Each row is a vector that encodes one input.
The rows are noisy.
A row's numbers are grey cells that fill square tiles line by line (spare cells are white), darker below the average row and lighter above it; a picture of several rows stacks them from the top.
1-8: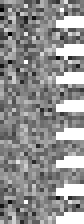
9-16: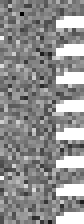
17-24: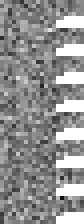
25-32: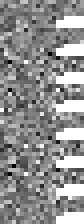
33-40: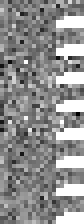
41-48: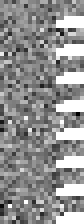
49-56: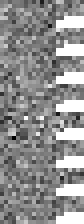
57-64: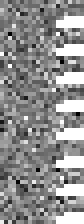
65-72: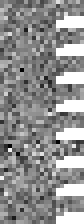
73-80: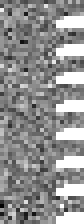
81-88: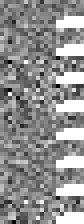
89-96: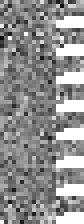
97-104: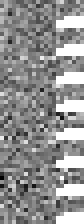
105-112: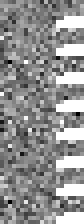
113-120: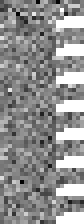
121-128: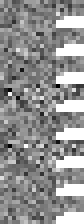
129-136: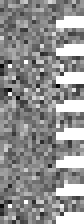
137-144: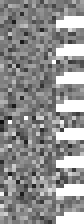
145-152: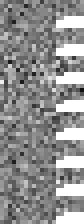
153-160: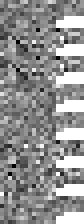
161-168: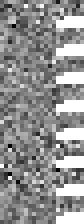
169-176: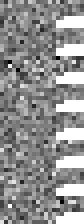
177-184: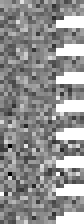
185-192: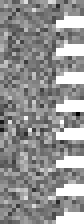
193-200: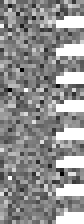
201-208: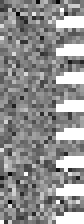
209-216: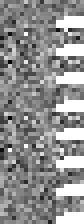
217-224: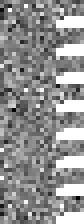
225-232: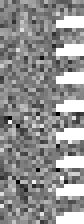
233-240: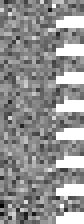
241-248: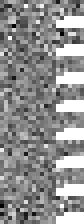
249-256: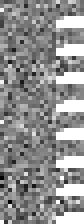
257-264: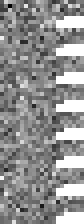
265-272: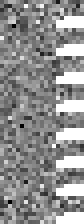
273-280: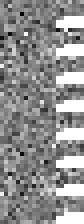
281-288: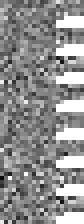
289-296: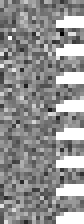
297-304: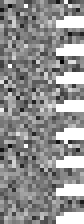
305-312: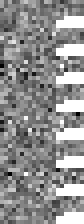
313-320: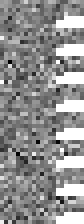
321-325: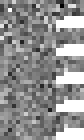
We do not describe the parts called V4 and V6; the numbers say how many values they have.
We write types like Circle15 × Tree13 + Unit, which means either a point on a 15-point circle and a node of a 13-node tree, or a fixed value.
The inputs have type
(Line5 × V4 + Line11) × V6 + Line13.
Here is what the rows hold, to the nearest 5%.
About 30% of them hold a point on a 13-point line. The rest hold a value of V6, together with either a point on a 5-point line and a value of V4, or a point on an 11-point line.
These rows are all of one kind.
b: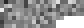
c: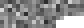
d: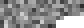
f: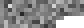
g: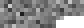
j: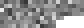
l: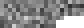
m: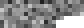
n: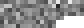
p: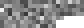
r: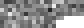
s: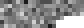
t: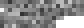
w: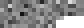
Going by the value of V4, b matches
j, n, p and w.
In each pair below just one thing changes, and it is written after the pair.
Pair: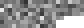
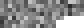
the value of V6
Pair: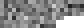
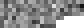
the place on the 5-point line
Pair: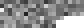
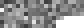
the value of V6
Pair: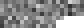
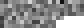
the place on the 5-point line
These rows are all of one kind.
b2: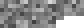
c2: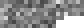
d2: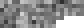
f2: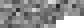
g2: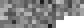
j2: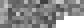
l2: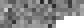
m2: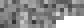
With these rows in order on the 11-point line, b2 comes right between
d2 and f2.
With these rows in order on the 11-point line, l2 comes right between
j2 and m2.
